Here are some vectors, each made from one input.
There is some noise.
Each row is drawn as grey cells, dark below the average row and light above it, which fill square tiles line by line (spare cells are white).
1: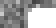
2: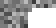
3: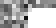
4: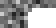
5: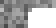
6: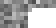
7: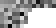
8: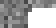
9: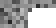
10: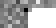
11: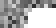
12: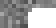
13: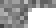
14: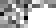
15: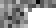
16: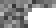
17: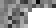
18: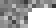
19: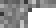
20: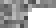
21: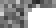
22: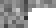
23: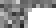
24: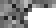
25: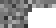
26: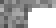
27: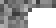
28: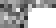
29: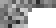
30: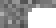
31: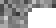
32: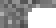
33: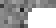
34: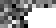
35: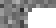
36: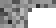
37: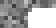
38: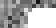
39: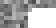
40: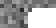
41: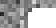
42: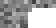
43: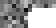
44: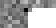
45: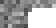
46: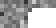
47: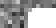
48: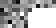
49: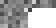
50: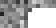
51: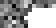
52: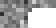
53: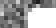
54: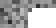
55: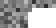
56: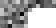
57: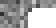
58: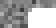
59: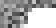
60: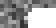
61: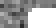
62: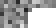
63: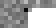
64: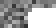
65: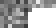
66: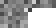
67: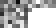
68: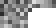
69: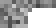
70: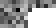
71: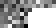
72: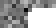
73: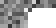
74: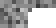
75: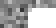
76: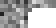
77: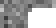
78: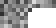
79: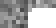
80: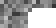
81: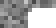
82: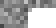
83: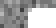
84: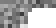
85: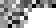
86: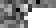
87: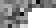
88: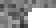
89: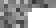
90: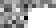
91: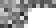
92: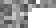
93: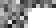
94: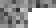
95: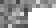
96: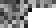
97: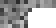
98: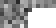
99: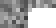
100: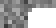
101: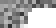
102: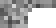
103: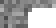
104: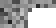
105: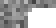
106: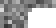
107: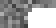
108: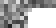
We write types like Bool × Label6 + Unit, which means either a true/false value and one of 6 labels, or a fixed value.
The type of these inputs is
Bool × (Tree8 + Unit).
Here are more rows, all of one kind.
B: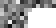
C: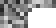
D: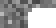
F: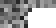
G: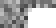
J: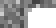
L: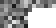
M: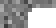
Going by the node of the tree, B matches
D and F.
